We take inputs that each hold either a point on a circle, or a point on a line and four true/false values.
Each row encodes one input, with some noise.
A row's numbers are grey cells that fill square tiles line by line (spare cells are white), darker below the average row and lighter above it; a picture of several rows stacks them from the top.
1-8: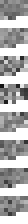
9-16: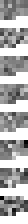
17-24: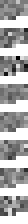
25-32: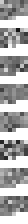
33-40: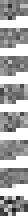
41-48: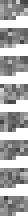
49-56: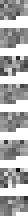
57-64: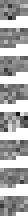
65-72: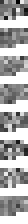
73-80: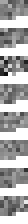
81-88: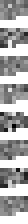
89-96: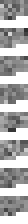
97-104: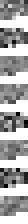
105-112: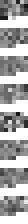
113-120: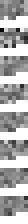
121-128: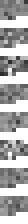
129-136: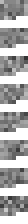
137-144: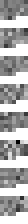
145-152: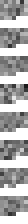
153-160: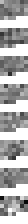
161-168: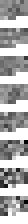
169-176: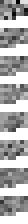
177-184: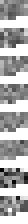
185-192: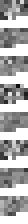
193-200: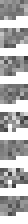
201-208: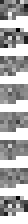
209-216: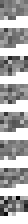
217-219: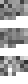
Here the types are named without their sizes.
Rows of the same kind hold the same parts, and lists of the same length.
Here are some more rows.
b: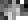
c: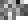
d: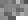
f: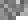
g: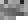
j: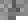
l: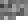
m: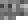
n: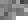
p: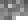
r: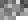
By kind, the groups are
b, c
d, f, g, j, l, m, n, p, r

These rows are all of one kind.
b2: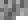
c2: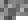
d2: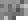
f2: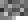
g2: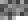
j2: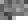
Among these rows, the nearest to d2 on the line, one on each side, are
c2 and g2.
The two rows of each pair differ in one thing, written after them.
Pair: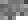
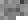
one of the four true/false values
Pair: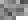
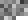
the place on the line
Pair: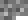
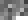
the place on the line
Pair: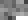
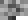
one of the four true/false values
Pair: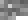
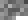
one of the four true/false values
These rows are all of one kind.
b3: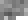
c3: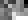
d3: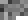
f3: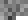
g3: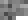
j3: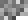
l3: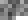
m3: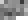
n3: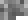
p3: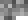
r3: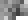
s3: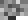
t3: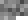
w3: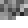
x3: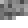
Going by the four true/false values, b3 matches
l3, m3, n3 and x3.
